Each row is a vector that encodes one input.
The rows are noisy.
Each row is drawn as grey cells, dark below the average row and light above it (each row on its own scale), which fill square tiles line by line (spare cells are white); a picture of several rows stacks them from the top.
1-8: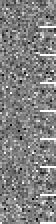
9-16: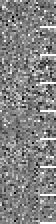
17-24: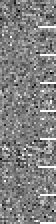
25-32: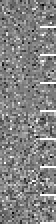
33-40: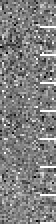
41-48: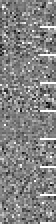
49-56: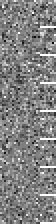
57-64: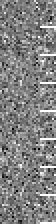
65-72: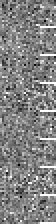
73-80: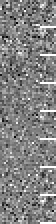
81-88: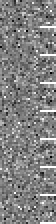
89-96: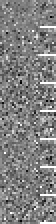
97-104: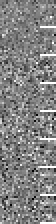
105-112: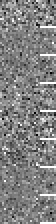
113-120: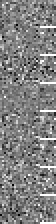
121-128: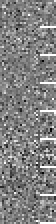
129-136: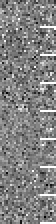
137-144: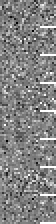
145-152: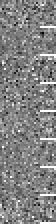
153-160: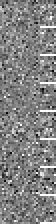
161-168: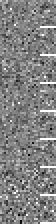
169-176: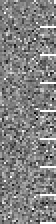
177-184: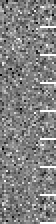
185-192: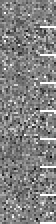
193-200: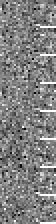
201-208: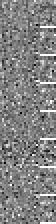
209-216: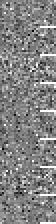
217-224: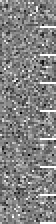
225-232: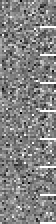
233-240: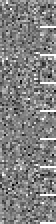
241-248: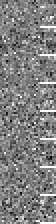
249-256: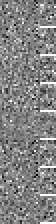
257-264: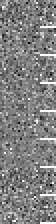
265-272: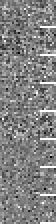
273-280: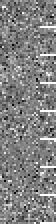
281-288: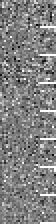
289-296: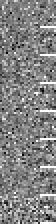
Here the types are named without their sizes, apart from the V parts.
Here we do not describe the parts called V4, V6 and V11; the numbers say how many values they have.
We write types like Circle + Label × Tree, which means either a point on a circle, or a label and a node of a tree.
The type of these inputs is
(Bool × V6 + V4 × V11) × Circle × (Circle + Unit).
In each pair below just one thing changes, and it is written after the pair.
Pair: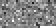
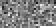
the true/false value
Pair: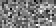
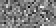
the true/false value
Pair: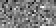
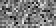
the true/false value
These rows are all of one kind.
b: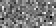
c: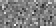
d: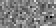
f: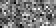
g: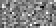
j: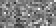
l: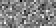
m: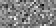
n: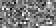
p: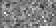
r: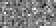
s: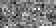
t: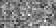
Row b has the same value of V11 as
c, g, j and n.
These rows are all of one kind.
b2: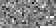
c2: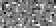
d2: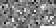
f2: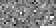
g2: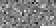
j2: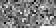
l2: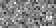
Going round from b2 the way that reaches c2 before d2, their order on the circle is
b2, l2, j2, c2, g2, d2, f2.
